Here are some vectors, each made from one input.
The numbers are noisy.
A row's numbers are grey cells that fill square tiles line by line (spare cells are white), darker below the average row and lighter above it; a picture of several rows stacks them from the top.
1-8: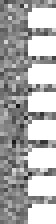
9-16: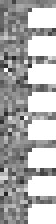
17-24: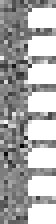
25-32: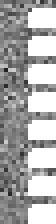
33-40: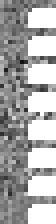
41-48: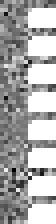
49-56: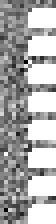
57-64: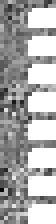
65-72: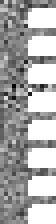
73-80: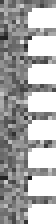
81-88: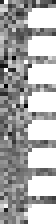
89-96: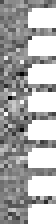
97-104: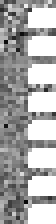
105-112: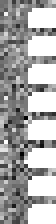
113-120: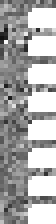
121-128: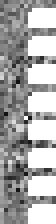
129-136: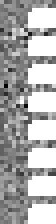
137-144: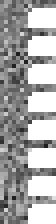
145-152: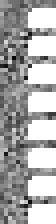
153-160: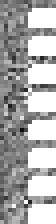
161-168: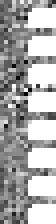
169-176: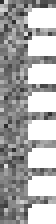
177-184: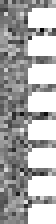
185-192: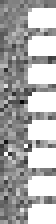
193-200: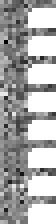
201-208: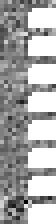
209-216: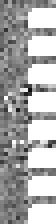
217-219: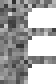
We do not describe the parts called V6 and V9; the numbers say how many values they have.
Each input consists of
a point on a 5-point line and a value of V9, together with either a point on an 8-point line, or a true/false value and a value of V6.
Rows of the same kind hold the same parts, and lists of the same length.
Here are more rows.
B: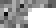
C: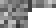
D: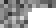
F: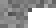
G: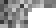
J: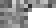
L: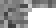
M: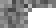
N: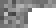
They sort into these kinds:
B, C, G, M
D, F, J, L, N

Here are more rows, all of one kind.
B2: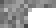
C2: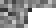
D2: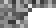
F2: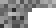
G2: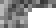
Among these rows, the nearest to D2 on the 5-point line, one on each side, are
F2 and G2.
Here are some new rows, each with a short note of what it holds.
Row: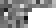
a point on a 5-point line, a point on an 8-point line and a value of V9
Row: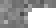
a point on a 5-point line, a point on an 8-point line and a value of V9
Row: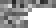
a point on a 5-point line, a true/false value, a value of V6 and a value of V9
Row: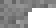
a point on a 5-point line, a true/false value, a value of V6 and a value of V9
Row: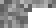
a point on a 5-point line, a point on an 8-point line and a value of V9
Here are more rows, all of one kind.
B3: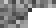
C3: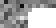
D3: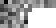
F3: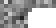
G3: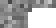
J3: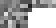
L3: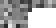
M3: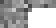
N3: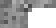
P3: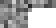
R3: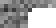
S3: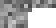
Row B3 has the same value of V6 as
C3, J3 and L3.
